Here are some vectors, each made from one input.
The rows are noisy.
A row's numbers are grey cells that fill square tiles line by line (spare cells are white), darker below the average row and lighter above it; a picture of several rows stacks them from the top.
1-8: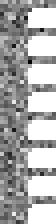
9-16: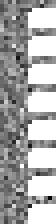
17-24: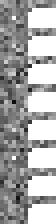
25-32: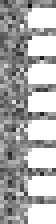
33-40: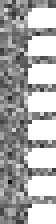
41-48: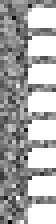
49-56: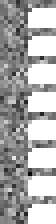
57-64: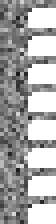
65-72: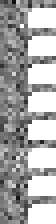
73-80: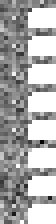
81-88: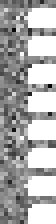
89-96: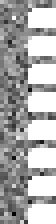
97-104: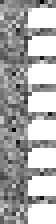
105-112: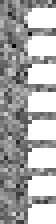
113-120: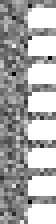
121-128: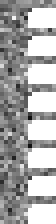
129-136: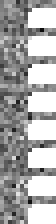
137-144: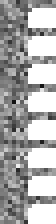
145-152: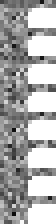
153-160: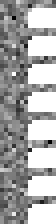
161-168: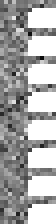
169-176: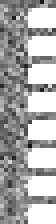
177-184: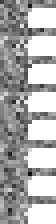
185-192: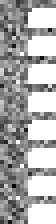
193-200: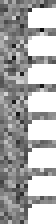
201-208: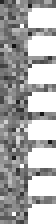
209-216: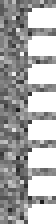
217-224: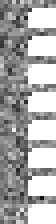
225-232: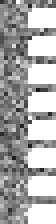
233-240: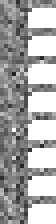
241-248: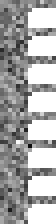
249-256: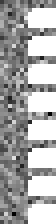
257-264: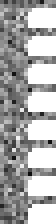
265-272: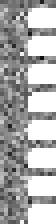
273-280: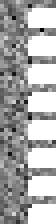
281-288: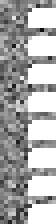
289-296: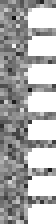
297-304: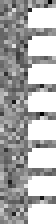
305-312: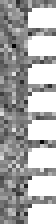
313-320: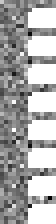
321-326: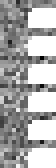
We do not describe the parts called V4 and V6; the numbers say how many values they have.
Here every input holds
one of 9 labels, together with either a point on an 8-point line, a value of V4 and a value of V6, or a point on a 9-point line and a true/false value.
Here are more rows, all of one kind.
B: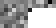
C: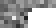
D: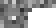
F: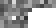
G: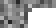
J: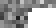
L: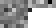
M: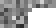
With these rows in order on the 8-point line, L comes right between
B and J.
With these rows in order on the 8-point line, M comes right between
C and J.
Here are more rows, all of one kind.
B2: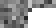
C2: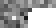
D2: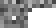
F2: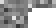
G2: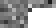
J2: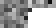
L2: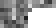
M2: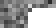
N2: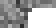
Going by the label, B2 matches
G2, L2 and M2.
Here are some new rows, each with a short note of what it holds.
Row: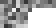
one of 9 labels, a point on a 9-point line and a true/false value
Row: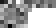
one of 9 labels, a point on a 9-point line and a true/false value
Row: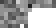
one of 9 labels, a point on a 9-point line and a true/false value
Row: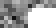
one of 9 labels, a point on a 9-point line and a true/false value
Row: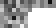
one of 9 labels, a point on a 9-point line and a true/false value
